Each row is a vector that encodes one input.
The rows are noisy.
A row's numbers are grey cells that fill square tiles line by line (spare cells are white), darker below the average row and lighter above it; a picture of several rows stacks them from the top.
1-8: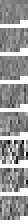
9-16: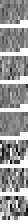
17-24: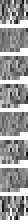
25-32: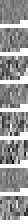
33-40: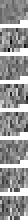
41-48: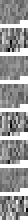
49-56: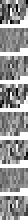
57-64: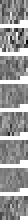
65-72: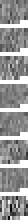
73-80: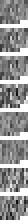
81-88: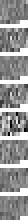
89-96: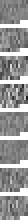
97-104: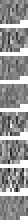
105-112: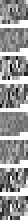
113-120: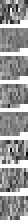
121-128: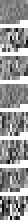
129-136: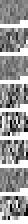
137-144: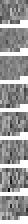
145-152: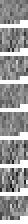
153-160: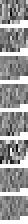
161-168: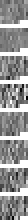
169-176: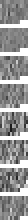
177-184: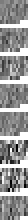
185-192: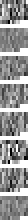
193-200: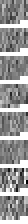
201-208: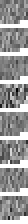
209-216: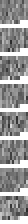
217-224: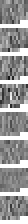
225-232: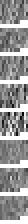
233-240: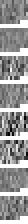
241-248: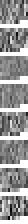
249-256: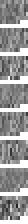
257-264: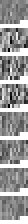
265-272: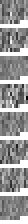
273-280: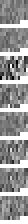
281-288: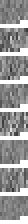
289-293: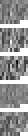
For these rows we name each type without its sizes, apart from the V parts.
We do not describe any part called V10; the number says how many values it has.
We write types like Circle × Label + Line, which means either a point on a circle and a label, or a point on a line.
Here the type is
(Bool × Bool × Bool × Bool + Unit) × V10 + Line × Tree.
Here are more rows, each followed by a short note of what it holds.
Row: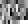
four true/false values and a value of V10
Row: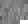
four true/false values and a value of V10
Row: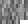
four true/false values and a value of V10
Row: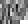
a point on a line and a node of a tree
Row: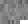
four true/false values and a value of V10
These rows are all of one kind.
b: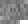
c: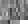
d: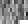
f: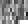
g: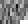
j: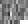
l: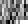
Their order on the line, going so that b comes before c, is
d, b, l, j, f, g, c.
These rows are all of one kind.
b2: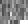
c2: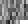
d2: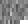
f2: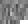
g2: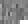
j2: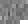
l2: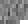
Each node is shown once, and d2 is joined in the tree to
g2.
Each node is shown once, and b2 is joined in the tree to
f2 and l2.
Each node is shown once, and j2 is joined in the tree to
c2.
